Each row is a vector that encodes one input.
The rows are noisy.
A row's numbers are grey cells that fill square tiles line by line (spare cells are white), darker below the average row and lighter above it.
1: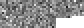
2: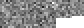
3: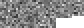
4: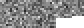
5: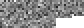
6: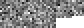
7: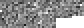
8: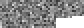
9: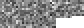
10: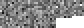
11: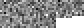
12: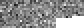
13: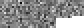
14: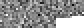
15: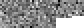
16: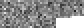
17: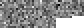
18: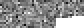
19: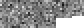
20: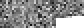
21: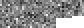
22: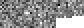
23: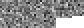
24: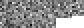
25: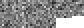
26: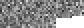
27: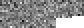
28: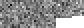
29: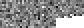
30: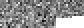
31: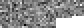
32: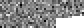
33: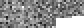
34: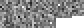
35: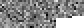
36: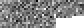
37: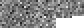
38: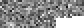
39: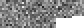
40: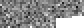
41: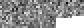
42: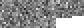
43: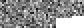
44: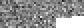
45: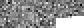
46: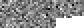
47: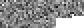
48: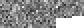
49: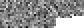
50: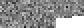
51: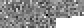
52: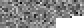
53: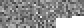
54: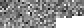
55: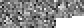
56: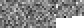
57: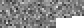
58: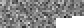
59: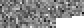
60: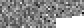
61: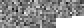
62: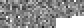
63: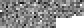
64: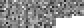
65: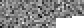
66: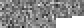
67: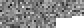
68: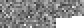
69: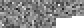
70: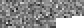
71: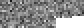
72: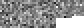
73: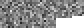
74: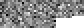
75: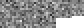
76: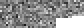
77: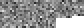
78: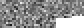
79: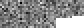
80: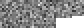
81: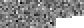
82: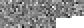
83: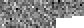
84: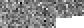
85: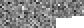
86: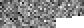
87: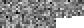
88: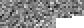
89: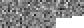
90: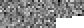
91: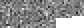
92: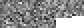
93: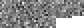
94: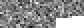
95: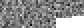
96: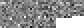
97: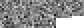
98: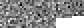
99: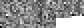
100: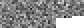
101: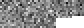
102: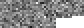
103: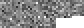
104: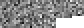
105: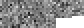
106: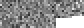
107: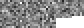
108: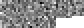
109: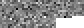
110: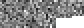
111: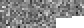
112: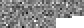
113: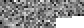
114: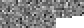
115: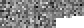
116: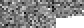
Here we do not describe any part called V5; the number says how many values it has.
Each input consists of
a point on an 8-point circle, together with either a point on an 8-point circle, or a value of V5.
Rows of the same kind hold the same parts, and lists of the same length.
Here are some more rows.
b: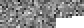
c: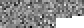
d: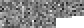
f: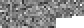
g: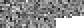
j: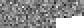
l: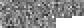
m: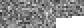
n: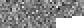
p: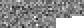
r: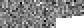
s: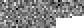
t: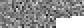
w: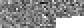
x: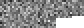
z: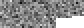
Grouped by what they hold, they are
b, g, r, s, x
c, d, f, j, l, m, n, p, t, w, z

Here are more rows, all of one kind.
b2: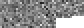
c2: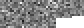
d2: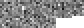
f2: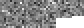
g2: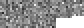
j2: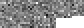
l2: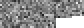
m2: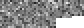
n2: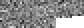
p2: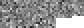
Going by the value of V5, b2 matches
c2, f2, m2 and n2.
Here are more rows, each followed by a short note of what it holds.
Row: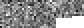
a point on each of two 8-point circles
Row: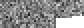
a point on an 8-point circle and a value of V5
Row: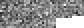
a point on an 8-point circle and a value of V5
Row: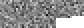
a point on an 8-point circle and a value of V5
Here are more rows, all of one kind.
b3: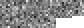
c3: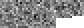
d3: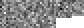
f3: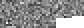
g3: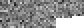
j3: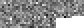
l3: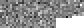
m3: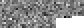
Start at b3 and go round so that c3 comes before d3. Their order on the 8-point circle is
b3, f3, g3, l3, j3, m3, c3, d3.
